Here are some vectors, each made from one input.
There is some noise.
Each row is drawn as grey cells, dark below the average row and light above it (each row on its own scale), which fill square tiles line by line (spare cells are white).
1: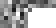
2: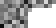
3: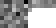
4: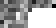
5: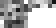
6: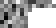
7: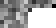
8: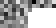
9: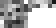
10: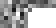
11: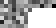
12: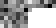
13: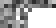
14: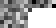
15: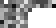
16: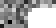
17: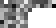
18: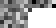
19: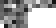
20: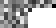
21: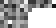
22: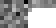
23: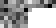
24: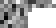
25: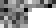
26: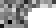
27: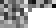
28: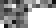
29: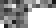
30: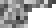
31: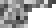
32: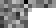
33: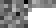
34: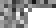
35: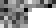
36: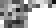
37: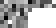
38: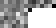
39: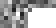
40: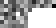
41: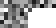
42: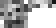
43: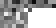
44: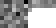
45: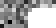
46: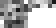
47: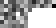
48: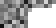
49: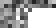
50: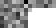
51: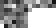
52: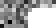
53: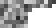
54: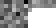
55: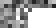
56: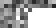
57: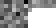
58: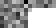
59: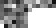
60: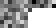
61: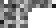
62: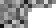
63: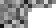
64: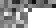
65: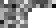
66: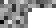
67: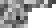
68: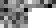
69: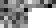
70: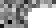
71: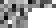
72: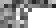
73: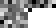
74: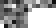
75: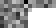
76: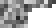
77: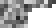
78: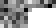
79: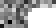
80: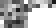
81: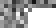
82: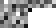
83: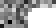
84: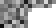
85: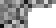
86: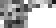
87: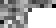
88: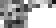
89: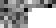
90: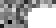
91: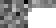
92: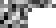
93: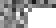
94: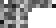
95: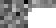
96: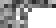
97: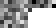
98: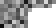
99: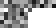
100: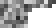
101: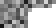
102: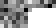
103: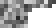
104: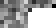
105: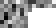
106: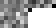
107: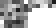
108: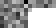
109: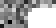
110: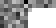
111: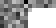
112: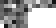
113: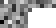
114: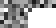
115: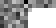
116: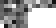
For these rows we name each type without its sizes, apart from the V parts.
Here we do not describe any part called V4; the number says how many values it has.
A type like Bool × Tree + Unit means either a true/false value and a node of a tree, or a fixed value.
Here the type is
Bool × Bool × Bool + (Tree + Unit) × V4.
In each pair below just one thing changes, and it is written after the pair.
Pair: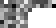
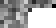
the value of V4
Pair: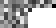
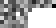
the node of the tree
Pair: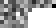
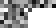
the node of the tree
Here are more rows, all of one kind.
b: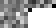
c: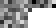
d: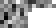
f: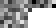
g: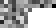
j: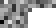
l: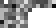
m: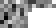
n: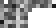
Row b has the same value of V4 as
c and f.
